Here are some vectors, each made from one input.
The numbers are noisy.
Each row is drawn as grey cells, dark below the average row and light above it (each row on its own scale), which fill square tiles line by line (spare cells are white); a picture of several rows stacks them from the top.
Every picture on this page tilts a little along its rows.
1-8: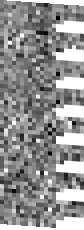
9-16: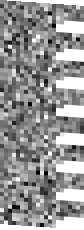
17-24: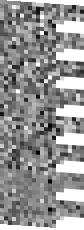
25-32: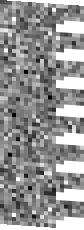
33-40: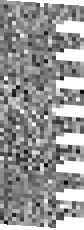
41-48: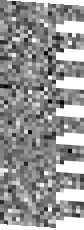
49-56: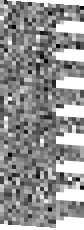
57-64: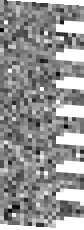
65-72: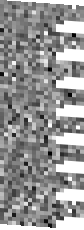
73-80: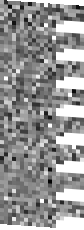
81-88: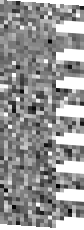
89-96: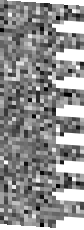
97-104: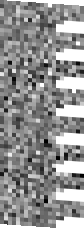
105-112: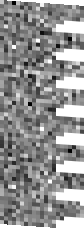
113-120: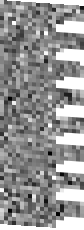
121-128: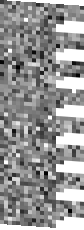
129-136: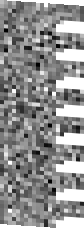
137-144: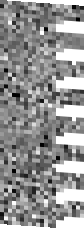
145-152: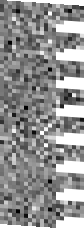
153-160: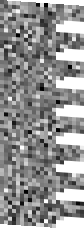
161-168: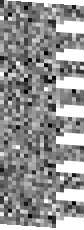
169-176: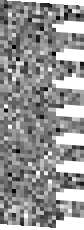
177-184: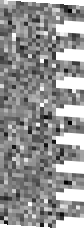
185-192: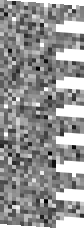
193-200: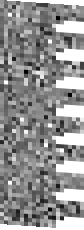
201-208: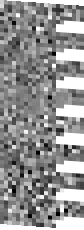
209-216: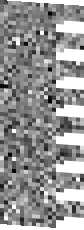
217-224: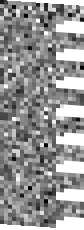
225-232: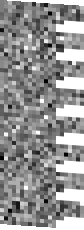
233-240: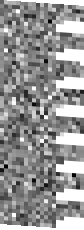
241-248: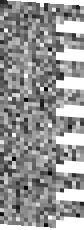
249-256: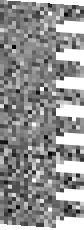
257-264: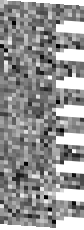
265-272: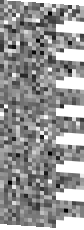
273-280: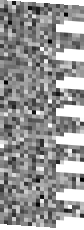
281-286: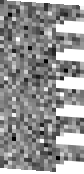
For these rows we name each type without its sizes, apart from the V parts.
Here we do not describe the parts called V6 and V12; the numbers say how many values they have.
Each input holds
a value of V6 and a value of V12, together with either a point on a line, or three true/false values.
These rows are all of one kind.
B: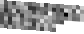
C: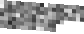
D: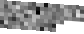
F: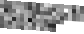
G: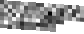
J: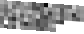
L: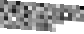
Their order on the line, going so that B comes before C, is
L, J, D, G, B, C, F.
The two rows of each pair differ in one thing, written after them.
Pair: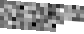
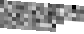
the value of V6
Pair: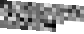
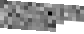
one of the three true/false values
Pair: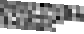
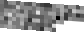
one of the three true/false values
